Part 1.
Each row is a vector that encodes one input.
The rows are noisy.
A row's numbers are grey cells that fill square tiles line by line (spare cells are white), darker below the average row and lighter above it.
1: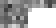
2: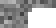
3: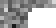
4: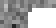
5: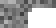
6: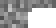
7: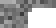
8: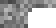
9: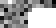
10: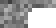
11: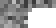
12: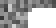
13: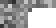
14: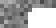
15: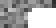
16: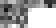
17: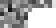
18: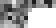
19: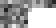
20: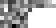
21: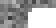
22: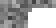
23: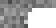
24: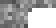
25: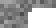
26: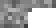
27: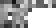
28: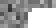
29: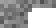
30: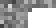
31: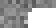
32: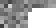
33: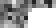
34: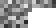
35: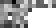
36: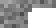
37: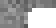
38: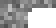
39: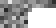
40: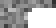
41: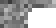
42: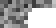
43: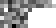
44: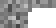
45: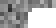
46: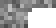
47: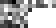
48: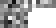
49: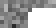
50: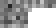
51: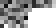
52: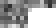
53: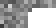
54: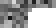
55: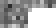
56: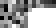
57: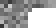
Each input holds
a point on a 6-point line.
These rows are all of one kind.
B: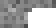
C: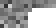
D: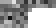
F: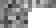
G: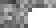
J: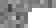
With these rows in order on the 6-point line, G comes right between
B and C.
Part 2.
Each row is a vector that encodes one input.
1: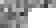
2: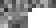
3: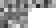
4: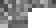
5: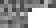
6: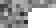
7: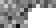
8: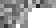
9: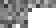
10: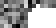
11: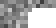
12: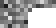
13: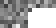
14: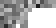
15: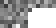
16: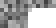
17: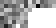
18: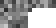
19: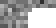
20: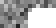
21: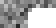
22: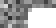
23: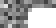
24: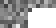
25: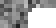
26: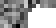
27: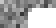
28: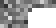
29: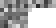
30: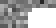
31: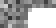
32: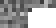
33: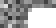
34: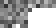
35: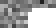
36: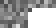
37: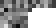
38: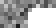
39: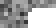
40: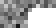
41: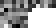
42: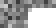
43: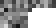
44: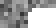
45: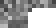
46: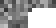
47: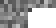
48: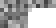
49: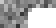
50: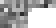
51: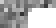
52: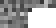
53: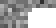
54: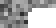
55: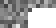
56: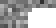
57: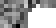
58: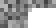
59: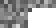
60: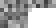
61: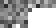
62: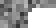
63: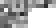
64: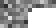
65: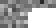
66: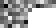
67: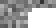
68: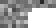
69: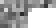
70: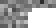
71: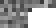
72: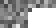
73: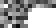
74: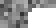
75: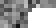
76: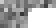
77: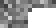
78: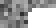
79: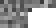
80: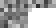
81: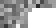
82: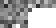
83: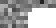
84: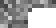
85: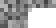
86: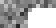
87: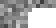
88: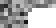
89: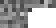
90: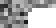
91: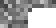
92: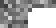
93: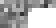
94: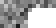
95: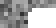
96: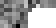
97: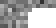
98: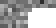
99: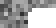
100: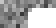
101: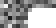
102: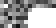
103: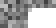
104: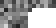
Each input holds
a point on a 6-point circle.
